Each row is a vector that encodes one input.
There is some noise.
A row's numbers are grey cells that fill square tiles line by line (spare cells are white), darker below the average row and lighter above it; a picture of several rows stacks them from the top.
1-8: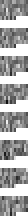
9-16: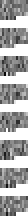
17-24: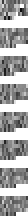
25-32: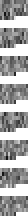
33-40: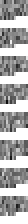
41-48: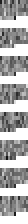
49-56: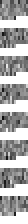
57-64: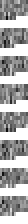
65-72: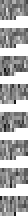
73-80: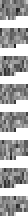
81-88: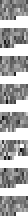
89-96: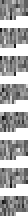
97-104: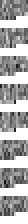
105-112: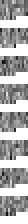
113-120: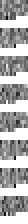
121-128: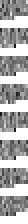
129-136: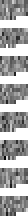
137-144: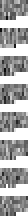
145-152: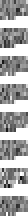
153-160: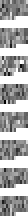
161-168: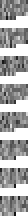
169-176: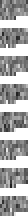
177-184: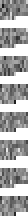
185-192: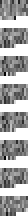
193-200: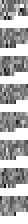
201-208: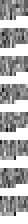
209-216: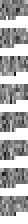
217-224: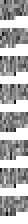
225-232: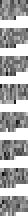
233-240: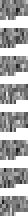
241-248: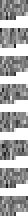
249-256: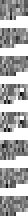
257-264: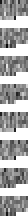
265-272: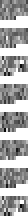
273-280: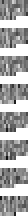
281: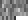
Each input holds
either a point on an 8-point circle and a true/false value, or a fixed value, or a node of a 10-node tree.
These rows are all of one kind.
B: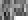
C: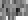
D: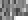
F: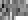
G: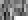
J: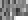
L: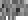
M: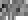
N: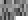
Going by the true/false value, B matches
G and N.
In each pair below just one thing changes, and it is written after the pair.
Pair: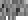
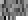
the true/false value
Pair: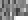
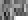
the true/false value
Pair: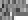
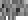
the place on the 8-point circle
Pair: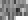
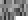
the true/false value
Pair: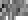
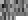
the true/false value
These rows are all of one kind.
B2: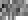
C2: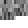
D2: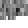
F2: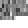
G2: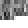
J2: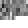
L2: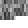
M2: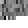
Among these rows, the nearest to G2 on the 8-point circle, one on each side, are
F2 and L2.
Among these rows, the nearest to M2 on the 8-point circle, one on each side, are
B2 and D2.
